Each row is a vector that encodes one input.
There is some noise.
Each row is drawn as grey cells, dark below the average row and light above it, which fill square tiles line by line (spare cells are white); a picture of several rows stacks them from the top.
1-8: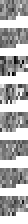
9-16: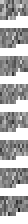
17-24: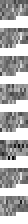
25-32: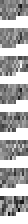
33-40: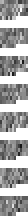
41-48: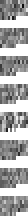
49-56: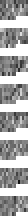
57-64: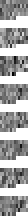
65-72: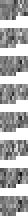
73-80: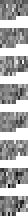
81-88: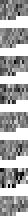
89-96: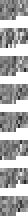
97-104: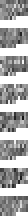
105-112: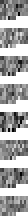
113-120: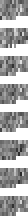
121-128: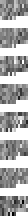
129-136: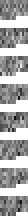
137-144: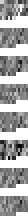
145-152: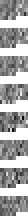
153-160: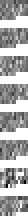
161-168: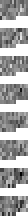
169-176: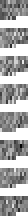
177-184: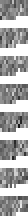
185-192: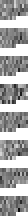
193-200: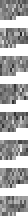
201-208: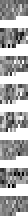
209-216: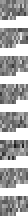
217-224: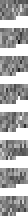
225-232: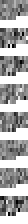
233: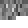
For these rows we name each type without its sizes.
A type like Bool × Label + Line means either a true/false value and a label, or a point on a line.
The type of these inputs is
Bool × Circle.
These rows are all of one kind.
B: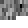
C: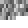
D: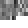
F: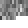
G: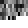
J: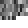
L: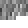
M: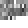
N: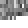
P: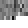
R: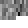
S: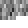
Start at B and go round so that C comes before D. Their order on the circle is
B, R, F, G, N, C, L, S, M, J, D, P.
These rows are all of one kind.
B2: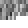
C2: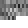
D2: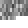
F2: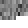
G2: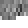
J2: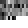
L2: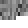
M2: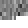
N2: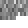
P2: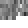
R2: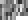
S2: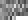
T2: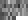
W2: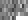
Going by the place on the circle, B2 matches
F2, L2 and M2.
